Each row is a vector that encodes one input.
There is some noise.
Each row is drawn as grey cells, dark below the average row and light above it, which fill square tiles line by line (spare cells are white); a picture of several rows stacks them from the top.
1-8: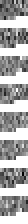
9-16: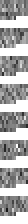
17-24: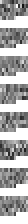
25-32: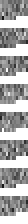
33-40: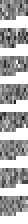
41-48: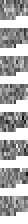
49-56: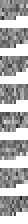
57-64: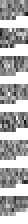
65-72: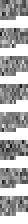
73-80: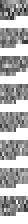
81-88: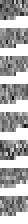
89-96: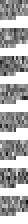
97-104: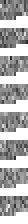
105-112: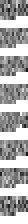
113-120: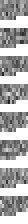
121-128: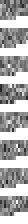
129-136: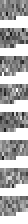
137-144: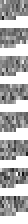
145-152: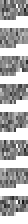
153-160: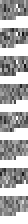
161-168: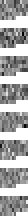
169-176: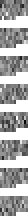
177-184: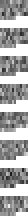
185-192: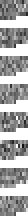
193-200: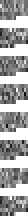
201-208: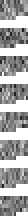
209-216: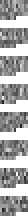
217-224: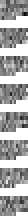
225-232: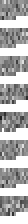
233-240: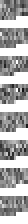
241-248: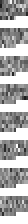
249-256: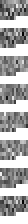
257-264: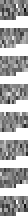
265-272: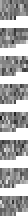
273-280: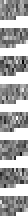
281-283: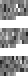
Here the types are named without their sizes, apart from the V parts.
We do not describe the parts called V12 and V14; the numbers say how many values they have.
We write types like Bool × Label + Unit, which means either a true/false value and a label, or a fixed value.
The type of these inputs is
(Circle + Line × Line) × V14 + V12.
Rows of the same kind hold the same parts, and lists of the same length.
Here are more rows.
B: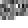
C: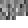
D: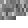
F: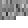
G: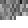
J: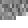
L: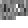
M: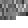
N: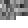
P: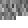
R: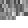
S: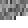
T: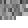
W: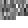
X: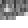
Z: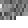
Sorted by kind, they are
B, L, M, W
C, N, R, X
D, F, G, J, P, S, T, Z

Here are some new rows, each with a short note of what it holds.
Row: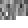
a point on a circle and a value of V14
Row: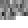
a point on a circle and a value of V14
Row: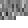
a point on each of two lines and a value of V14
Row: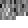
a point on a circle and a value of V14
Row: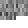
a point on each of two lines and a value of V14
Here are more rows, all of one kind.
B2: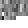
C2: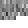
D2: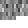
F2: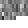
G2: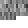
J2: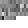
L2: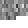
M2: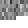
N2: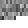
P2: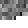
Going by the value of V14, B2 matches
F2, J2 and N2.
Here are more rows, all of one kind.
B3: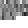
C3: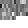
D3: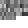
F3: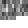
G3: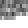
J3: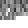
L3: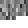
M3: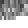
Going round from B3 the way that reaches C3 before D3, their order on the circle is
B3, F3, G3, M3, C3, J3, L3, D3.
